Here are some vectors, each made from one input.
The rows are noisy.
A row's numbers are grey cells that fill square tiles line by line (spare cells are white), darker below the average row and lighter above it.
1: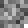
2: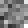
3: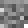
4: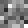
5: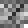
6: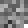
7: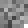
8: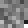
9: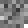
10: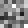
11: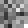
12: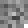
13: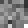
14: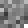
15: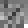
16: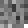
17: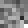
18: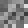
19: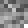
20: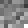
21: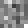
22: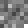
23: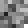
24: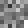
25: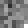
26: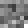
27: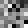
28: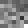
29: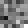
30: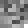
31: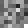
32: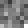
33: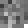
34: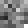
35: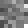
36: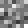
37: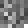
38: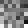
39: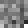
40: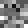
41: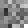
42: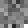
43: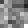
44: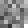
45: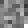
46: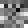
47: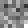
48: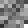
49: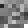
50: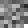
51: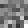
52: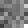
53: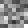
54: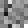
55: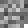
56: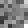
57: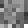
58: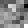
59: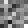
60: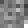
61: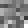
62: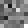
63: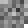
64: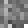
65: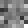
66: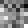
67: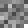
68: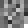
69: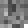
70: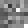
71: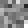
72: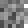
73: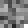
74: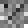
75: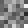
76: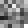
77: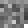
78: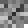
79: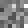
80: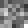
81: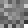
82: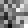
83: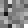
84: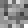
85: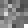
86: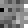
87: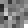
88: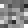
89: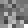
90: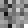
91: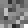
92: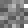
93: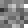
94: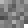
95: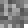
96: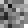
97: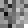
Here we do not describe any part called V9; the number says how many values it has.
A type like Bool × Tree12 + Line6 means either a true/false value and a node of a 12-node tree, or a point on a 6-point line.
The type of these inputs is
(Bool × Bool × Bool × Bool + Unit) × Line6 × V9.
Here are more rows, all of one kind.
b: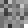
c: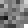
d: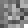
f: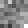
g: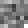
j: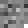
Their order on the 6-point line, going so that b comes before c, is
j, g, b, c, f, d.
